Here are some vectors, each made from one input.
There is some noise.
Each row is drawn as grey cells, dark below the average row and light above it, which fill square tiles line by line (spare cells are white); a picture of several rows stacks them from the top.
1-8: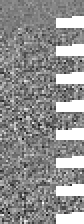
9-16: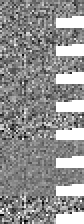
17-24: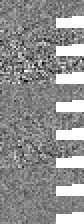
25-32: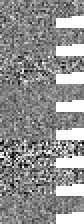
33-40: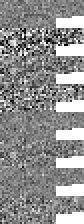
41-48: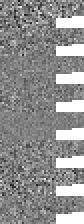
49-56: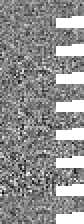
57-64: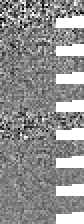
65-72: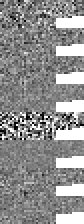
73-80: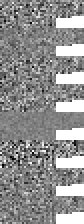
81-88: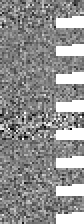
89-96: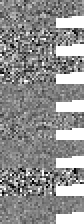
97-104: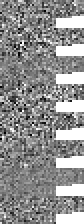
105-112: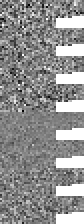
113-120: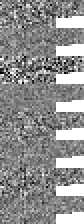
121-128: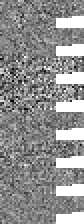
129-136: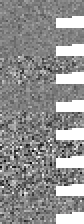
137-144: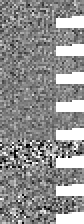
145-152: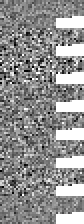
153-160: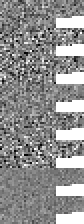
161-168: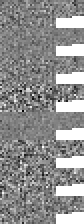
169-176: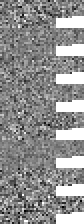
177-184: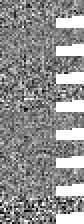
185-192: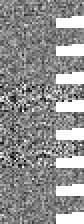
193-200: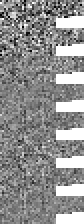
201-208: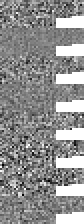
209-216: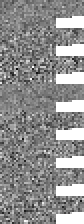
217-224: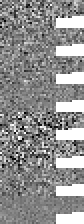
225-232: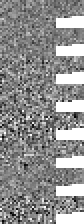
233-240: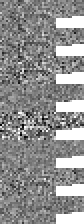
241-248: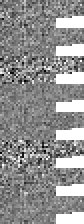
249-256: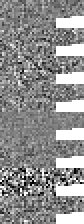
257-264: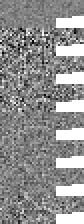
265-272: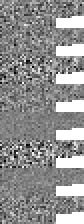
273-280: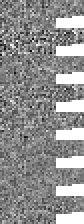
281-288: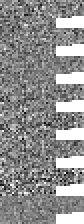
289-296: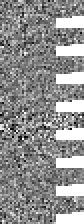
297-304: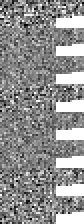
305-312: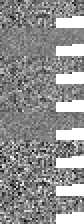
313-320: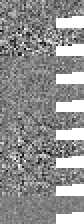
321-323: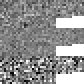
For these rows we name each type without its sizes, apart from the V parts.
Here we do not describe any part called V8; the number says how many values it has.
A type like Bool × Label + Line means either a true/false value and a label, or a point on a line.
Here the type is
Bool × Bool × Bool × Bool × (Circle × (Circle + Unit) × (Tree + V8) + Label).
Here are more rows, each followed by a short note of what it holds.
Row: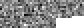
a point on a circle, four true/false values and a value of V8
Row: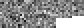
a label and four true/false values
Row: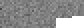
a point on each of two circles, four true/false values and a value of V8
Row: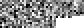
a point on a circle, a node of a tree and four true/false values
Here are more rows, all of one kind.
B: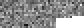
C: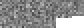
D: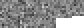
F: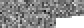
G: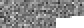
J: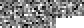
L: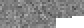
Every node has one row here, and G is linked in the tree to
C and F.
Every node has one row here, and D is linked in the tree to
C and L.
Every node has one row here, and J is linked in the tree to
B and C.
